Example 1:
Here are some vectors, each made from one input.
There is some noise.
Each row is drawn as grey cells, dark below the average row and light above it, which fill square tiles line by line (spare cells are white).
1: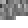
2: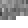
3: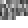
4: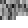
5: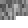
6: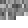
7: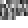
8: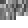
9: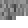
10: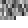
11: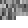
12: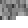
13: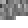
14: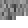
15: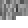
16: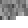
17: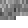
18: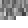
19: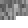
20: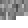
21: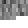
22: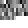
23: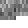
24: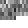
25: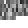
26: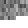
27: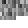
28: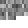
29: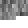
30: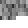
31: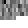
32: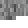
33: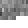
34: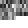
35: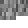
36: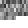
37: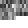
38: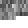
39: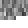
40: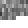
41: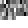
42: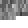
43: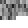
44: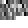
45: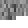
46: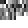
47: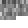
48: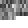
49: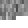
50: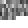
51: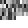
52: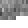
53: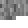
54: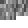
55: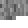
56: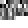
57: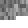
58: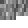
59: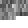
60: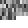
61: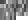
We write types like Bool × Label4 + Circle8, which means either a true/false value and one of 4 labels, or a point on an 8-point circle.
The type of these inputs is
Line10.
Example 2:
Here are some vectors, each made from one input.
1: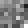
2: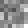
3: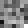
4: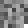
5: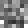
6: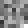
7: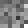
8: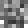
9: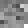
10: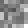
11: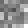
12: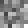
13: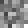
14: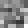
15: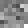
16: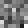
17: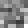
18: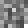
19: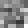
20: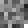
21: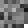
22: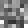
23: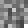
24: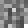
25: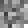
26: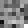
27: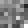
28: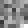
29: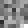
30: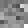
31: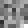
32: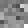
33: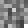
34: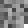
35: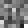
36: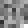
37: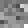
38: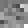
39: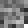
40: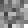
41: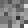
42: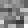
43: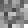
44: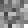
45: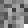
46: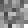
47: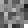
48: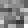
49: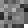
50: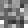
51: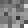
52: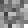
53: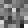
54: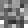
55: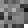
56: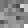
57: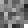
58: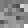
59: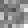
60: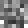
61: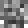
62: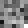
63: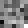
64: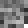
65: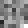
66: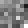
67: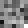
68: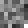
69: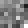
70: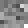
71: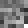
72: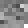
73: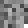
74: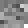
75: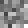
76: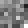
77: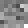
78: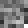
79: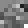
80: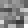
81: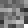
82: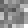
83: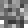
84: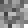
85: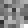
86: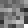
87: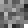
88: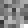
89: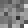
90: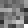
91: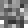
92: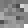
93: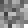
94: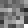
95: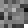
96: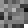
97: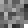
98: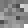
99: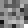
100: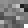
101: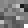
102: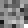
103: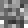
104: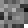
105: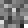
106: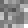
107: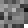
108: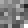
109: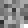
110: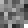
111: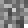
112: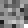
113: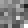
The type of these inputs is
Bool × Bool × Bool × Bool.
